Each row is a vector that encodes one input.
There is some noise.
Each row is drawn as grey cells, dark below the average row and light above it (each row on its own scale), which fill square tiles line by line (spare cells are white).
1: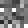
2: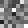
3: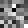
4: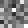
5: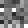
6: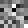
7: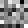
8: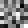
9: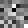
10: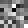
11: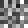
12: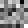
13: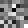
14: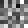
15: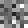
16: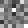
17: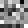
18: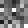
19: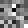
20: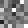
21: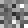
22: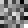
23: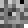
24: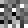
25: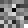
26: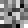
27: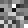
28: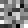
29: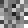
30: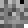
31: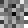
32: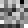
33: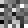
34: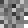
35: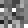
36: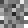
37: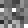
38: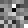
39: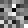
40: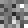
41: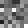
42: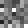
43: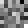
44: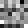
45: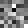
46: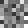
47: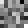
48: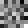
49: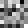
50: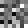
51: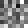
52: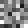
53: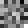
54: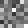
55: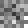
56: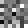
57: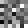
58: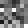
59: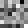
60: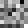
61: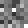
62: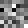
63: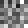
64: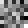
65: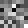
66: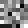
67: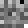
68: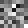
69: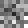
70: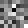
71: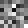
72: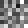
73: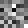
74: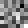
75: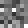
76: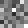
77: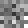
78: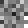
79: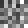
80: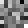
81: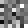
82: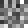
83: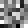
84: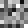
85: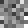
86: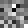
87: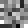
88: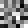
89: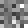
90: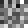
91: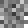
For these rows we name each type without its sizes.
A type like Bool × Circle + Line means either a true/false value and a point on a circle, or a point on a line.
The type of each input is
Bool × (Circle + Unit).
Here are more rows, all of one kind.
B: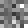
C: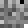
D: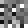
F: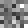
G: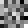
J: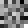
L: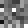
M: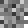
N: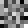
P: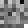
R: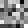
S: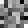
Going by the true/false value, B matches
D, F, L and M.
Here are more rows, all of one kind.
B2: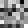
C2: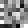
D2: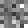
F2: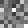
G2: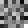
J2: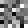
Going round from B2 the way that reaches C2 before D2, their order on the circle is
B2, C2, F2, G2, J2, D2.
